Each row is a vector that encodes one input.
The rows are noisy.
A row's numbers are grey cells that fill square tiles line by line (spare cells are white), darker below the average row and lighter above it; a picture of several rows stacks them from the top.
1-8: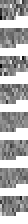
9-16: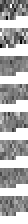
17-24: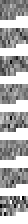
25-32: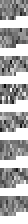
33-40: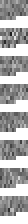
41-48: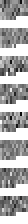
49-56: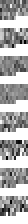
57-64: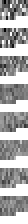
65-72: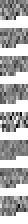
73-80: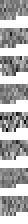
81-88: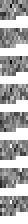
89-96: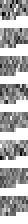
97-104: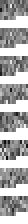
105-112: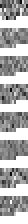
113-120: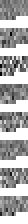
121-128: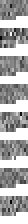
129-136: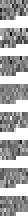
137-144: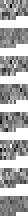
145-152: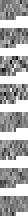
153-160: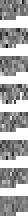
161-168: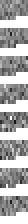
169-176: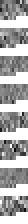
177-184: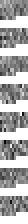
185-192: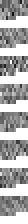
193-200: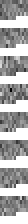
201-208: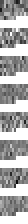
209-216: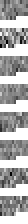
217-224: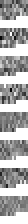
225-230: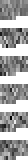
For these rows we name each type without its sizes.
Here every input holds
either a label and a node of a tree, or a point on a line and a true/false value.
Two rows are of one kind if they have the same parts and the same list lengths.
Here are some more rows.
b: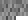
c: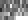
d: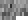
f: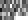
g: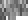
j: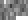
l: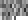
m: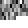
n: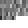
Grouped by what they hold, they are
b, d, g, j, m
c, f, l, n

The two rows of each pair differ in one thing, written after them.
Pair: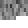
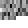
the label
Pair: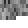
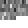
the label
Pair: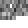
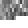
the node of the tree
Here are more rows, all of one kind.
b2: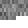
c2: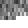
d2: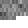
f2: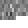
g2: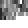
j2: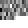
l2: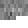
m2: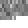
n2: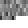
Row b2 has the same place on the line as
d2 and g2.
